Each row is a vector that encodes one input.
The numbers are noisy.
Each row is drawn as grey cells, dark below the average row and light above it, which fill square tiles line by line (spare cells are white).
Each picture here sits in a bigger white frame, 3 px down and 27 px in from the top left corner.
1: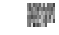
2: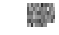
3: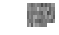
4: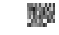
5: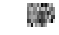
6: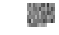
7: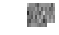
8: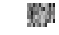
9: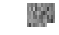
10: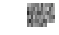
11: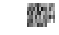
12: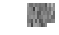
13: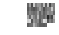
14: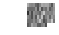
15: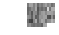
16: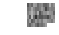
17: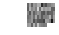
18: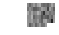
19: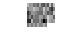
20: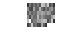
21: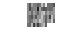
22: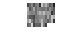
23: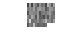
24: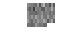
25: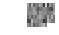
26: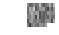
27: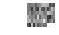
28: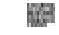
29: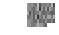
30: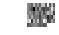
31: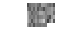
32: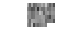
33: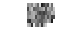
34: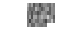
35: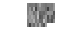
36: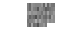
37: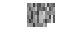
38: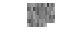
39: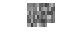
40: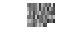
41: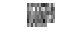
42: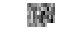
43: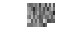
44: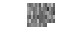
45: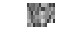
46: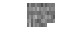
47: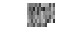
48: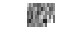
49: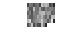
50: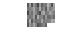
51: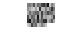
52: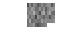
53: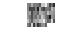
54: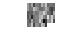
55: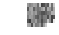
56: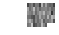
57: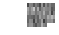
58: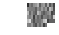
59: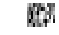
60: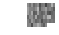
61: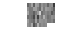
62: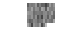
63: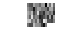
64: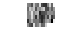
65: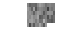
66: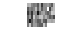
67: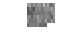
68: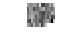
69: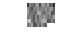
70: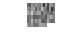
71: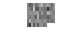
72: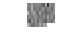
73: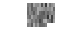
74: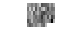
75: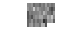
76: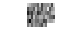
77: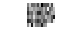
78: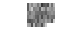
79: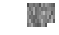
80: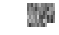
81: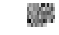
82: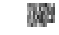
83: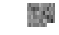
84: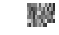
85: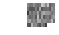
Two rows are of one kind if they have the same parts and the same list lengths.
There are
2 kinds of row.
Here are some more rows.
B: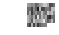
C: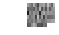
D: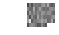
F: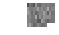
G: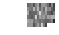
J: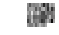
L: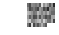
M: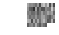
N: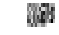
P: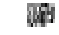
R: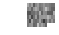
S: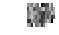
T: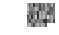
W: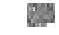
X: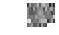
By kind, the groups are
B, F, G, M, N, P, R, S, T, W, X
C, D, J, L

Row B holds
a point on a 10-point line and three true/false values.
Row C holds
a point on a 10-point line.
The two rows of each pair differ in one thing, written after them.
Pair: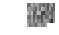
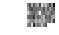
one of the three true/false values
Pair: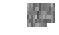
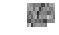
one of the three true/false values
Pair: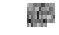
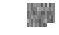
the place on the 10-point line
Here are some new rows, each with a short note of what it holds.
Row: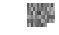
a point on a 10-point line and three true/false values
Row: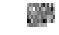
a point on a 10-point line
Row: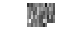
a point on a 10-point line and three true/false values
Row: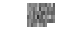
a point on a 10-point line and three true/false values
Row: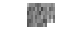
a point on a 10-point line
